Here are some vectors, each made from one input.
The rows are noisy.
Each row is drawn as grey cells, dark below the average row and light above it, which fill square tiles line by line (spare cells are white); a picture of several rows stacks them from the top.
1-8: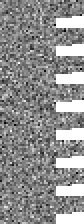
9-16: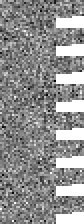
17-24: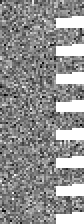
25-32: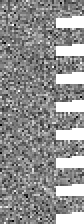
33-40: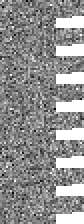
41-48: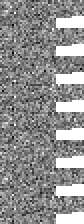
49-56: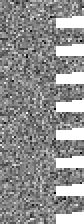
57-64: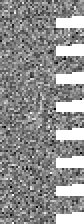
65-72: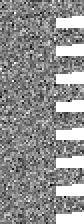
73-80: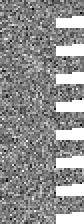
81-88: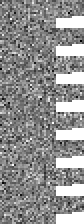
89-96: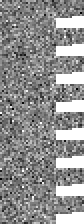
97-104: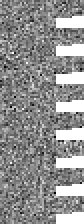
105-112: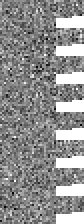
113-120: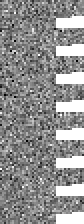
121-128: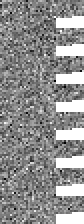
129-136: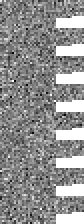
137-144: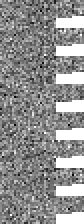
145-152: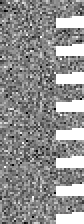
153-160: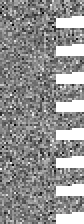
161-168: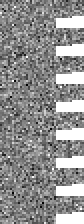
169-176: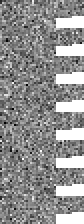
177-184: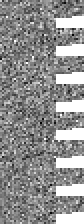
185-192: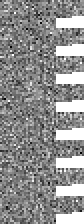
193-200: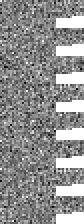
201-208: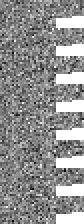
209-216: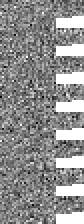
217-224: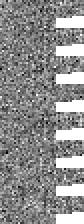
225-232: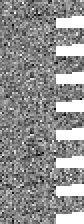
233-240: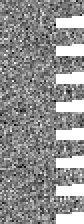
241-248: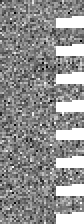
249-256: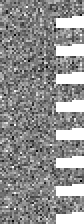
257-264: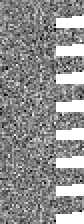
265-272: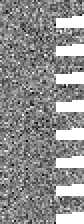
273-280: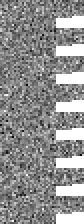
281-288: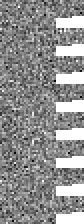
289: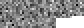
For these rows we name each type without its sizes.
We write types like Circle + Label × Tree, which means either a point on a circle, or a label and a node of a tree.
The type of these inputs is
Circle × (Circle + Label) × Line.
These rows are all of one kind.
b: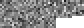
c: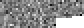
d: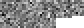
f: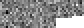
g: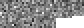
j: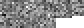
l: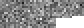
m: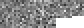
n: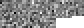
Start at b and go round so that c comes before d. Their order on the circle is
b, c, m, l, g, j, f, d, n.
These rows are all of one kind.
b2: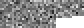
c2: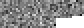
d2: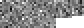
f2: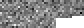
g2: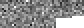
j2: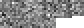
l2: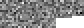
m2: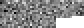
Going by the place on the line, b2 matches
c2 and d2.
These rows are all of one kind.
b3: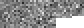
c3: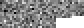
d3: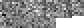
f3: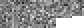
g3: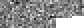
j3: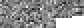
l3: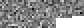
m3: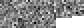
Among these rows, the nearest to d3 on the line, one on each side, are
b3 and c3.
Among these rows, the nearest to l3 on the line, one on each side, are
c3 and g3.
